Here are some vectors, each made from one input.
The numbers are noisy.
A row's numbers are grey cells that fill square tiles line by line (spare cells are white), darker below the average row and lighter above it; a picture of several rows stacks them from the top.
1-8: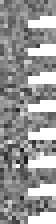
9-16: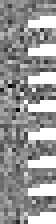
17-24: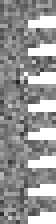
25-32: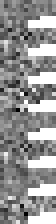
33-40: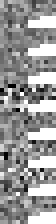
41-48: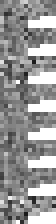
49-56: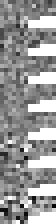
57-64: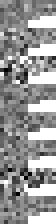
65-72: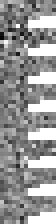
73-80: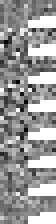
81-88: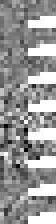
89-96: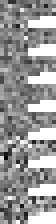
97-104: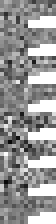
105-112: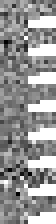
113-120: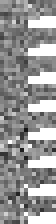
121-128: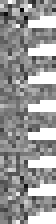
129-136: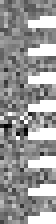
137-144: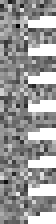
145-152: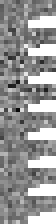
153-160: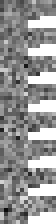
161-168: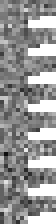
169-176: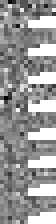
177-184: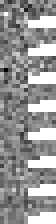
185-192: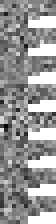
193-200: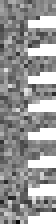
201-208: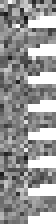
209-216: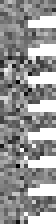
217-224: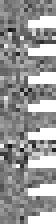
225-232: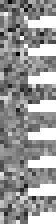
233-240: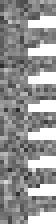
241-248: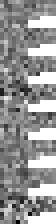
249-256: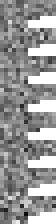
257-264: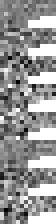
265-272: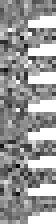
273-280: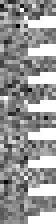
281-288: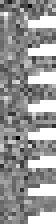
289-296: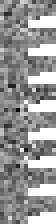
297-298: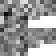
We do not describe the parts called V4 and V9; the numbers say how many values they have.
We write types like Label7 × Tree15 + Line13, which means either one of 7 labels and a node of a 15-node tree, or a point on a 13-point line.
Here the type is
(Line5 + V4) × (Line6 + V9) + List2(Line10).
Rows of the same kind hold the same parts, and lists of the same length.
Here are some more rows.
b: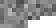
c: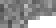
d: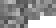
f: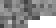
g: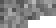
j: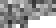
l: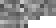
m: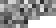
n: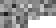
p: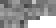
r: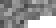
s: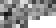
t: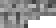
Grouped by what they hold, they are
b, d, g
c
f, p, r
j
l, s
m
n, t

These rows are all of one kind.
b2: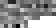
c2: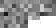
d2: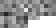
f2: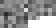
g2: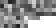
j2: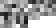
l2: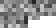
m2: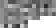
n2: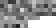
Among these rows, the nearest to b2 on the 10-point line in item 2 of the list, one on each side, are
m2 and n2.
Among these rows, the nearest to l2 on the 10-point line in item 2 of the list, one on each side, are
c2 and j2.
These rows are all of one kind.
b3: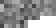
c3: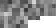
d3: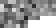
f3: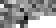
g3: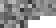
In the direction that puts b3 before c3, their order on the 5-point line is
g3, d3, b3, c3, f3.
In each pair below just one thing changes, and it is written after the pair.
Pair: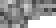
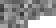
the place on the 6-point line
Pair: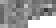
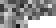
the value of V4
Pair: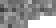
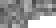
the place on the 6-point line
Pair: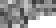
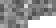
the place on the 6-point line
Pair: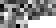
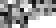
the value of V4
